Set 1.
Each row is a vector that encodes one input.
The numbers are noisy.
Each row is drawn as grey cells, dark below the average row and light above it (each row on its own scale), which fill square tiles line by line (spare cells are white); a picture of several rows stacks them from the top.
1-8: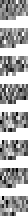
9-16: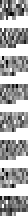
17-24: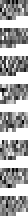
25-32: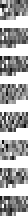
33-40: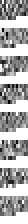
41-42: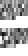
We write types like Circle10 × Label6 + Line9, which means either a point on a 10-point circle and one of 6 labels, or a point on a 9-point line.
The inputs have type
Bool × Bool × Bool + Unit.
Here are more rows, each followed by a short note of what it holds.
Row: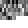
three true/false values
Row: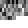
three true/false values
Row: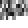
three true/false values
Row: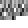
three true/false values
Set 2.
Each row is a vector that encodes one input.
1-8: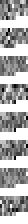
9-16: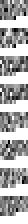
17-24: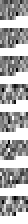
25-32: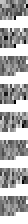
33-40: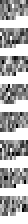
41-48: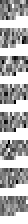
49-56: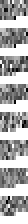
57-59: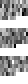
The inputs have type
Label9.
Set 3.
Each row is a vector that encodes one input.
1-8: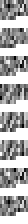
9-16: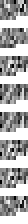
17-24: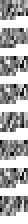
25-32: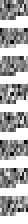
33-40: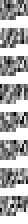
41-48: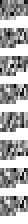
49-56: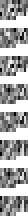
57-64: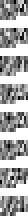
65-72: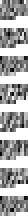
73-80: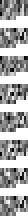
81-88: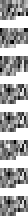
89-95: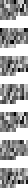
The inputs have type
Bool × Bool × Bool.
